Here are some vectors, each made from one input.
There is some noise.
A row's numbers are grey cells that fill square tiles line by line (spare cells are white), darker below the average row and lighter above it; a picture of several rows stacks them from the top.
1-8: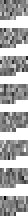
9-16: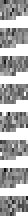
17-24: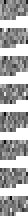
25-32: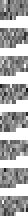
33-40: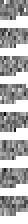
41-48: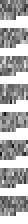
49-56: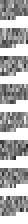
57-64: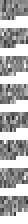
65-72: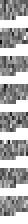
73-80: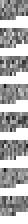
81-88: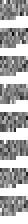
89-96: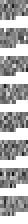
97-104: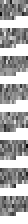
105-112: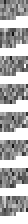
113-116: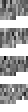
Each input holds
three true/false values, together with either a point on a 6-point circle, or a point on a 6-point line.
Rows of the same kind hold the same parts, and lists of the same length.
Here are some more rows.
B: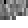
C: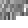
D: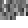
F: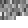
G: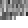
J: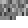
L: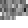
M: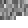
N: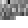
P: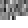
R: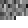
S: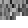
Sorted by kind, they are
B, F, L, M, P, R
C, D, G, J, N, S

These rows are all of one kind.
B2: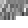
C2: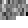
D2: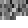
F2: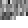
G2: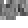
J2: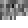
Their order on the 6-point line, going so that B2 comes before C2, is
D2, J2, G2, B2, C2, F2.
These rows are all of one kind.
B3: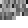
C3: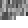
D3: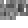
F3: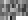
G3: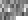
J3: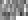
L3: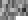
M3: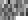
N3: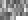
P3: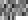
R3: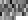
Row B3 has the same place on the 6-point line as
F3 and L3.
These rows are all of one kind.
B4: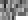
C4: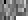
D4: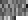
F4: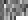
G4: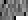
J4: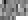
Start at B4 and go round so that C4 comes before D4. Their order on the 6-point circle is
B4, J4, F4, C4, G4, D4.
